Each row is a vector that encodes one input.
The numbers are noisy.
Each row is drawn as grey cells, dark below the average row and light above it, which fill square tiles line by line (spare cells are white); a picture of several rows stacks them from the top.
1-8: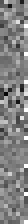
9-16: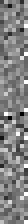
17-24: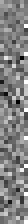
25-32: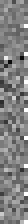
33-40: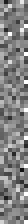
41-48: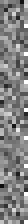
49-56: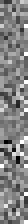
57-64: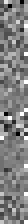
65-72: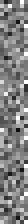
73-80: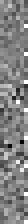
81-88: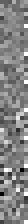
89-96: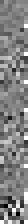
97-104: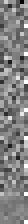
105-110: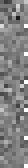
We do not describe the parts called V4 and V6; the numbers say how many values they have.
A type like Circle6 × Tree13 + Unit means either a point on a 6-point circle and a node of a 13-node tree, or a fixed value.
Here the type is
(Bool × Line5 + V4) × V6.
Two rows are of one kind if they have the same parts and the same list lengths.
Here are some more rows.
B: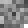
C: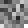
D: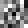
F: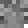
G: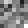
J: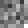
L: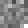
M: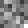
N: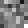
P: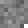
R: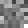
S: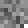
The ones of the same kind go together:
B, G, N, P, R, S
C, D, F, J, L, M

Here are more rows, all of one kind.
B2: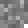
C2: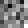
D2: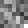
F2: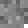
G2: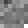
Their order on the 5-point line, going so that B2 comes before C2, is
B2, C2, F2, D2, G2.
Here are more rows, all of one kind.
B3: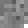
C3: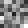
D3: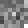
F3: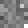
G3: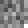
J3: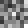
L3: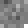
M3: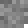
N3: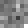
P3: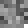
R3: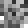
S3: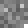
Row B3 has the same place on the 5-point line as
C3, J3, L3 and P3.
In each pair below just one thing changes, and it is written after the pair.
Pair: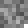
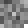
the true/false value
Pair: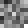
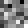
the true/false value
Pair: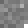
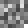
the place on the 5-point line
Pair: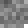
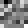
the place on the 5-point line
